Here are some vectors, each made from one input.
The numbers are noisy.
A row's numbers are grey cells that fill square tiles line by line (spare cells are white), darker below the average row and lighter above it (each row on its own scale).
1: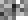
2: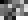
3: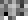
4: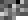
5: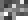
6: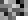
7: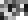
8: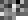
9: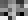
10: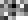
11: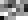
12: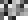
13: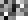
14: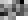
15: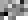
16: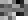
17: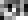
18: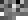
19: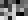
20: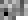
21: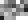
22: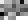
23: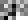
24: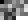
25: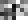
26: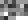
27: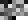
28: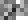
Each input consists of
a point on a 6-point line.
